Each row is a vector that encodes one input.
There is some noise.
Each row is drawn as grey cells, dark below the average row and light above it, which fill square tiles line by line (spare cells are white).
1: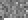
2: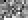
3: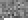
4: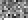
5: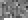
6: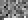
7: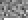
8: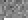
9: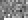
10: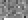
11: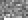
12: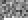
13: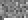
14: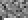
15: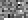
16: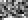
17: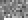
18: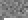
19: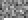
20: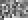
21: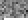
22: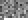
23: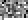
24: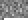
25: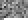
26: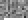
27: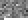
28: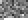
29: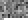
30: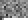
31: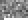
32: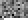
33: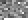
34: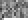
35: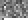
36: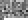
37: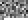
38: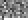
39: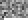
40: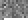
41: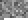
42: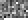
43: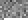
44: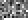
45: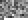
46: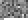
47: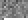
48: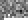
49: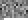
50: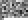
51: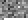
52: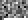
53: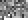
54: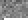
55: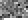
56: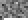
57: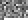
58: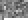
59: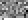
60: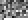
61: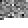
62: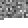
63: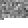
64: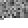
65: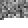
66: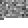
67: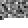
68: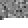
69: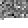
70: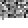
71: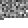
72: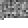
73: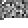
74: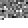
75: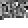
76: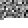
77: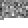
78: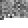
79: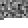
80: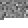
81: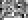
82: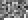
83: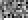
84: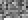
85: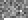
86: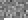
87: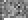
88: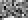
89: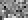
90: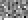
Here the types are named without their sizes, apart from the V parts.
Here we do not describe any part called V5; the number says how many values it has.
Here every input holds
either a label and a value of V5, or a list of points on a line.
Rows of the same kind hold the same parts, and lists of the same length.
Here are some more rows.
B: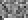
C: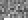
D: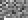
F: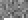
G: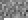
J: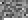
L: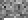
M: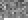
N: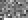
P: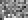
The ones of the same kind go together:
B, D
C
F, P
G, J, L, M, N

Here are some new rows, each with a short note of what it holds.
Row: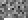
the empty list
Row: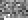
a list of one item
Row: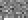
the empty list
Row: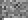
a label and a value of V5
